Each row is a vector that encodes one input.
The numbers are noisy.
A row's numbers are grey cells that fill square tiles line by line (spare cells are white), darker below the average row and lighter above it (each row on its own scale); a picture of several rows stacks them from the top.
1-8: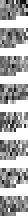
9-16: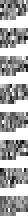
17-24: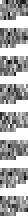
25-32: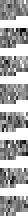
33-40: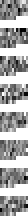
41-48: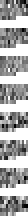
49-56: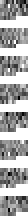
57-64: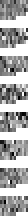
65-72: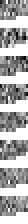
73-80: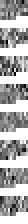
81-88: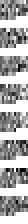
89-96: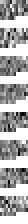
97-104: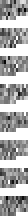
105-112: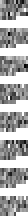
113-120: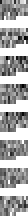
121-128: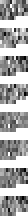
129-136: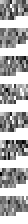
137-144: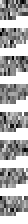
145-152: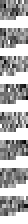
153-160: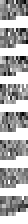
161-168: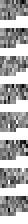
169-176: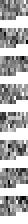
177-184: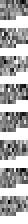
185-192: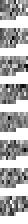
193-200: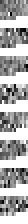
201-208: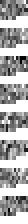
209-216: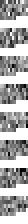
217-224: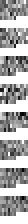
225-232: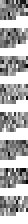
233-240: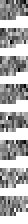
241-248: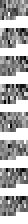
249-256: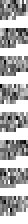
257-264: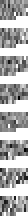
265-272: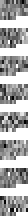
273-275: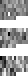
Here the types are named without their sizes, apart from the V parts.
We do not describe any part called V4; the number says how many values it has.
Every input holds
a list of items, each a label and a value of V4.
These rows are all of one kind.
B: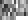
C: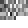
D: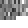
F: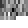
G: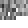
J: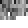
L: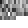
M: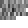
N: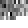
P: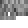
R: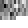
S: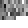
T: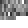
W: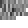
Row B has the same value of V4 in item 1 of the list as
J, N and R.
